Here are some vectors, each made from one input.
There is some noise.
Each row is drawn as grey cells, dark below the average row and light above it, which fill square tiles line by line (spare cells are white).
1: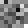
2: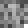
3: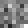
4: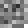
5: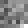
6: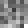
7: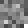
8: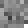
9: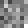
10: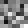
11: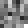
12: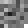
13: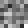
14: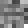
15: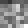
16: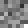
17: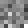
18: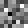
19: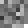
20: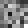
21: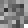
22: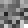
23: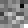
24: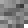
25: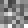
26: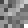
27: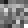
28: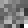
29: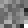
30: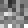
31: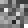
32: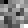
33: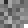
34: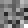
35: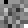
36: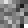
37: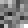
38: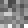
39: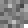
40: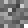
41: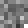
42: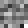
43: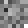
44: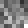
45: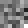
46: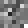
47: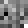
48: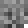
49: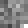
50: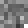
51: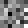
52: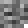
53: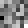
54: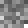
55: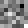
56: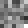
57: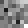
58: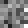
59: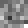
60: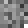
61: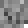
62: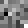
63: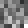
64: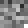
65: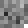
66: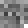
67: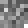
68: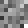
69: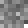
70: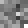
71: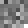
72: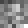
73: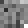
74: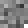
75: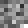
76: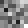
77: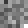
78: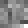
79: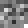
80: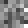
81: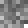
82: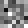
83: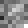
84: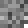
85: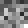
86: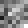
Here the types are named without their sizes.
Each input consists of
a point on a line, together with either a point on a line, or four true/false values.
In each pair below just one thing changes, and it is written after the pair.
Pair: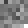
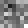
the place on the line
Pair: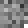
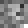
the place on the line
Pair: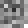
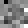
the place on the line
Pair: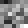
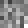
the place on the line
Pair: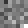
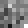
one of the four true/false values
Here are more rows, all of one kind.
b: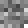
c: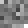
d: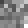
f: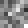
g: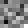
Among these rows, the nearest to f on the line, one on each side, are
b and c.
